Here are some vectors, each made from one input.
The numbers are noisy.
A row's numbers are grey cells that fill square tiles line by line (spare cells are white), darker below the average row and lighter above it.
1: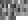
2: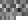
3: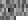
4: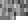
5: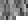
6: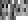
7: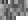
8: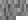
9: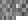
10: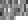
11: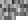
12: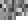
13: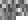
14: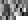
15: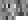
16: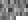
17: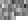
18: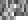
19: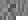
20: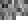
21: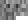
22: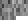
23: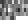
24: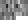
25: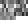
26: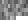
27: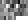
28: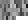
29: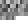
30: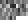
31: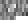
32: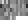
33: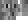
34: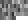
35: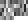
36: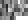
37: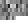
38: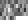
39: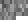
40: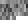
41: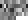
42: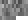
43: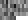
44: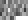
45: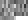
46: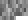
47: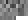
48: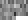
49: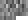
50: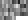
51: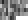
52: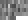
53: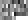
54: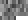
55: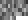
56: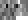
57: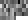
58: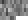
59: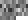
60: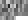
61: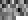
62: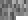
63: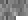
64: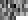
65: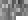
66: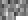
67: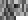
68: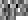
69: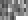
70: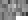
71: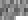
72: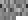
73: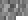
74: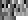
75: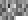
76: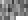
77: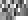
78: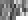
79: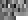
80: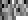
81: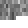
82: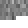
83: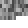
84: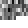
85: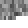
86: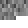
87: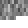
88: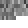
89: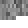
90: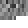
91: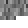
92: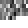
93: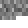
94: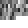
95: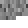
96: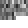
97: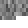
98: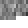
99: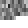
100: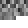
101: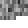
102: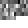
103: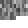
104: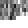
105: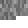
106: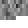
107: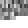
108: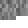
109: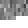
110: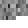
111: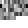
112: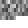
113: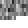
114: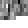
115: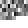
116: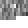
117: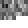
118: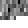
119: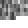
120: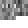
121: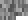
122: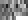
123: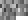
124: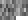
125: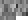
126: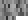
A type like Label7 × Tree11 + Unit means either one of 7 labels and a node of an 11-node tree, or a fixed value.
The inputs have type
Bool × Bool × Bool + Label5 × Label5 + Unit.
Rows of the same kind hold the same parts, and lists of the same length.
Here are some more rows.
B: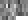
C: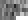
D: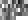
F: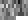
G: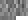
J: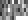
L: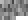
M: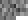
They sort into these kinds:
B, D, F, G, J
C, M
L

